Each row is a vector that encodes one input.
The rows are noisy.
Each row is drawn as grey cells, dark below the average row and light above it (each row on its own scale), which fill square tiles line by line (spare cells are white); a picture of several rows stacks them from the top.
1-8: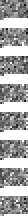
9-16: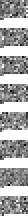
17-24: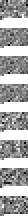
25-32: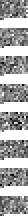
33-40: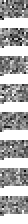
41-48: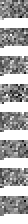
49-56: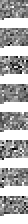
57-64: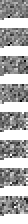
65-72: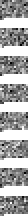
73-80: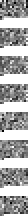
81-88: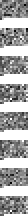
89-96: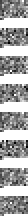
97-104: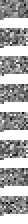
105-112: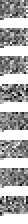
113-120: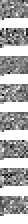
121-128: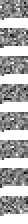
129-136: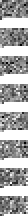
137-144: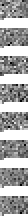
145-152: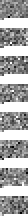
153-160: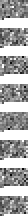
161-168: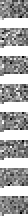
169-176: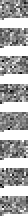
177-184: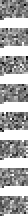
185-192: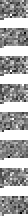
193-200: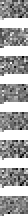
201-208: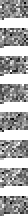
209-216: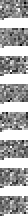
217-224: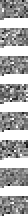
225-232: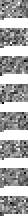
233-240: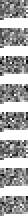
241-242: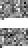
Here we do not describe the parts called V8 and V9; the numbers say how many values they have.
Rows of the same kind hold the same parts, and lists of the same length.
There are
3 kinds of row.
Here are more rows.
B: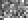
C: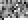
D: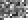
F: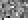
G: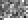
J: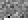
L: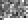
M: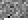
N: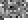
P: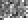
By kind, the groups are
B, D, G, L, P
C, N
F, J, M

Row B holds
a point on a 7-point line.
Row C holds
a point on a 5-point line and a value of V8.
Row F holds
a true/false value, a value of V8 and a value of V9.
